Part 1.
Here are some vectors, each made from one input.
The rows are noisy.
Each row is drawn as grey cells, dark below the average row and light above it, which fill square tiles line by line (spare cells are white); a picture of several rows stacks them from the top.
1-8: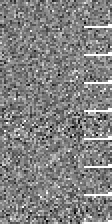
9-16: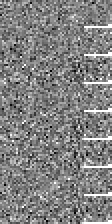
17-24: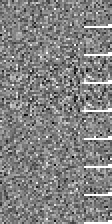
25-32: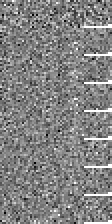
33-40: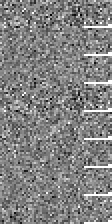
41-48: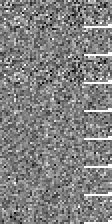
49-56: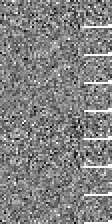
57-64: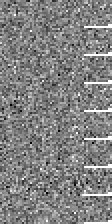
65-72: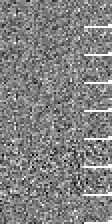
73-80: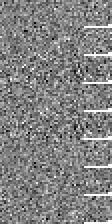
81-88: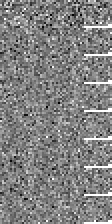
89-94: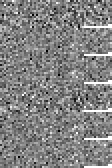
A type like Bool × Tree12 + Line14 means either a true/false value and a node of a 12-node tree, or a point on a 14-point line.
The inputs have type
Line6 + Line9 × (Tree9 + Unit).
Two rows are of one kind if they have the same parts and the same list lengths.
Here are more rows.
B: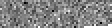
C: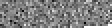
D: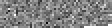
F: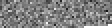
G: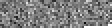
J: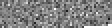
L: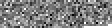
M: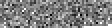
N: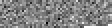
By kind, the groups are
B, D, N
C, F, G, J
L, M

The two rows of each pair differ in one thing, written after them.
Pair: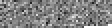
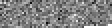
the node of the tree
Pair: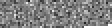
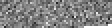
the place on the 9-point line
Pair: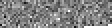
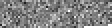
the node of the tree
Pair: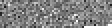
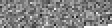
the place on the 9-point line
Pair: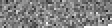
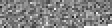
the node of the tree
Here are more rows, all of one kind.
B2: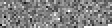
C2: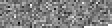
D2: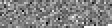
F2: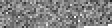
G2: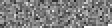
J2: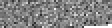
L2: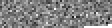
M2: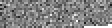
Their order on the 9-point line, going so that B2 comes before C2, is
B2, F2, L2, J2, M2, D2, C2, G2.
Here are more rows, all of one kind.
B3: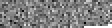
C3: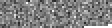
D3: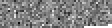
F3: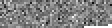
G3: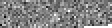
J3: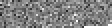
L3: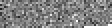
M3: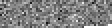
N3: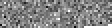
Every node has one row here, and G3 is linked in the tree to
D3.
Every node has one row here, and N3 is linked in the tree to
B3 and F3.
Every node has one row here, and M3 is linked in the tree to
B3, J3 and L3.
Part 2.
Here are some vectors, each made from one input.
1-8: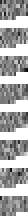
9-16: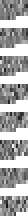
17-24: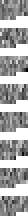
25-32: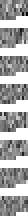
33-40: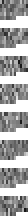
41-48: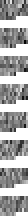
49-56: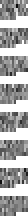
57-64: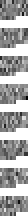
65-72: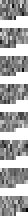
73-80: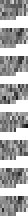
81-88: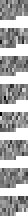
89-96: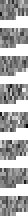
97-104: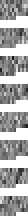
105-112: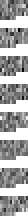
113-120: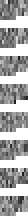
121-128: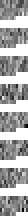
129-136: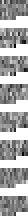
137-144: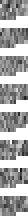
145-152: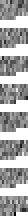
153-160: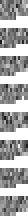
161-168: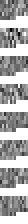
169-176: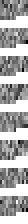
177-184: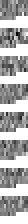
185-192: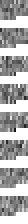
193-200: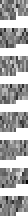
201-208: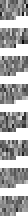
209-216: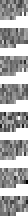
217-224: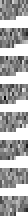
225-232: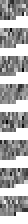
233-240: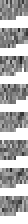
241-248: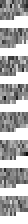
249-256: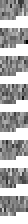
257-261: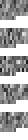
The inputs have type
(Bool × Bool × Bool + Unit) × (Line9 + Line13).
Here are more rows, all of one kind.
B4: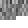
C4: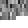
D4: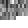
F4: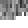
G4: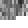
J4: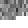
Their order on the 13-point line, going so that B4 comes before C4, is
J4, G4, F4, B4, D4, C4.
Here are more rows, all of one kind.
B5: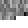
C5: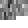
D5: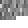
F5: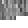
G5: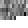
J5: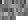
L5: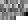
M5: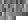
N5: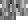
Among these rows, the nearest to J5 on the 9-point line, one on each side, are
G5 and M5.
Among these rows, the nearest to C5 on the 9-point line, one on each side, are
D5 and N5.
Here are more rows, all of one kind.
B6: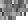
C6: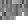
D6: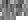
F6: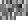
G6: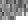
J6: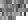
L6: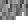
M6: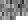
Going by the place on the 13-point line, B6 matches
G6 and J6.
